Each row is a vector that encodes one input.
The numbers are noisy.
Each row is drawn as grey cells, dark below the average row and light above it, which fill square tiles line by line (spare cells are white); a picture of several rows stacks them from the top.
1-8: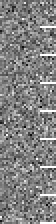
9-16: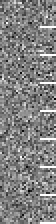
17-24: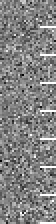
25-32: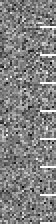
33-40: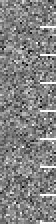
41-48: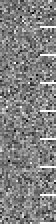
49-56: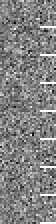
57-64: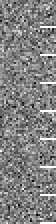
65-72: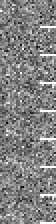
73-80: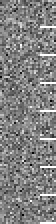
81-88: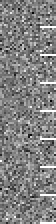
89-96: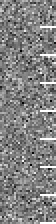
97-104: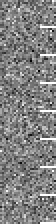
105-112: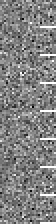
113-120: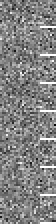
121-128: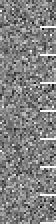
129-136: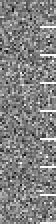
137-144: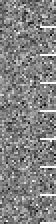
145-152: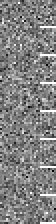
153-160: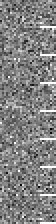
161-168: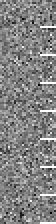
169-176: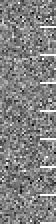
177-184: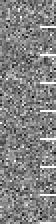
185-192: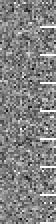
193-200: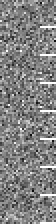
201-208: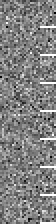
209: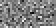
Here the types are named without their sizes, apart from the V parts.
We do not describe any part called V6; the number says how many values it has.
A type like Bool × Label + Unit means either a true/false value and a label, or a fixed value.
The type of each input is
(Label + Line) × (Line + List(V6)).
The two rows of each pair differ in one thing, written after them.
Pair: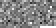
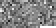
the value of V6 in item 1 of the list
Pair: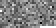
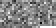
the value of V6 in item 1 of the list
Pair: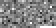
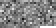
the place on the line
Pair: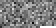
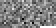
the value of V6 in item 1 of the list
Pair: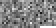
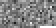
the value of V6 in item 1 of the list
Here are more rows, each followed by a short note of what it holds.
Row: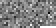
a point on a line, together with a list of two items
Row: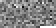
a point on a line, together with a list of two items
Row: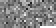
a point on a line, together with a list of two items
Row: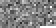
a point on a line, together with a list of two items
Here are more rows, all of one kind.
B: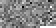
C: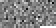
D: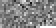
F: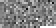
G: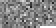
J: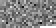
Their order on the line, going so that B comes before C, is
J, B, D, G, F, C.
